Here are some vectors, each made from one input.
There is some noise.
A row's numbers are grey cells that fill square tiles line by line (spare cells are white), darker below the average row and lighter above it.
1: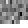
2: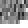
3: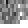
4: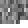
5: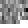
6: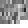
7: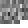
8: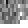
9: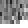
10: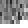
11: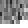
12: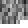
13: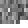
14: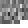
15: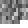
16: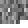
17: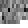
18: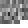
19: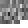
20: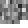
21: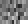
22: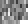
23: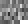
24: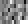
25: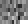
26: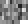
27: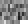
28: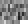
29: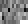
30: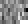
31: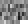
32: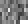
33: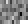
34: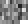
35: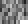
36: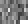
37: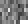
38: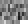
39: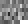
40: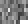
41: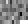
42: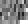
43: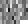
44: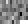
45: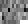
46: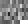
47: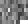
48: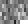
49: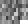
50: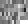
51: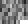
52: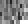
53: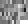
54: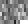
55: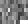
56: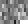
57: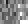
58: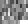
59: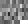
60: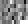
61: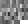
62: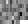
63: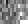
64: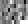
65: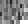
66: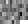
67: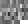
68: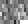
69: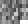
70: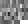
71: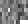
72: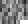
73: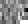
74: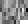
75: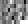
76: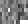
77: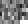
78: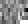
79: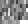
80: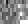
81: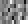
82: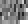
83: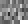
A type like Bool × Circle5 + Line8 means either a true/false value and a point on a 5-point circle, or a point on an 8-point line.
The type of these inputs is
Bool × Label10.
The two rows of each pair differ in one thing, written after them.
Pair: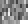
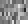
the true/false value
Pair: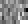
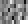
the label
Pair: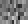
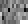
the true/false value
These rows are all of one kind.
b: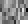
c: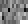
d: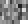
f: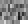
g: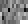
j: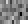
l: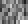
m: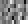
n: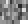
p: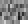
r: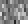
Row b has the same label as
d and n.
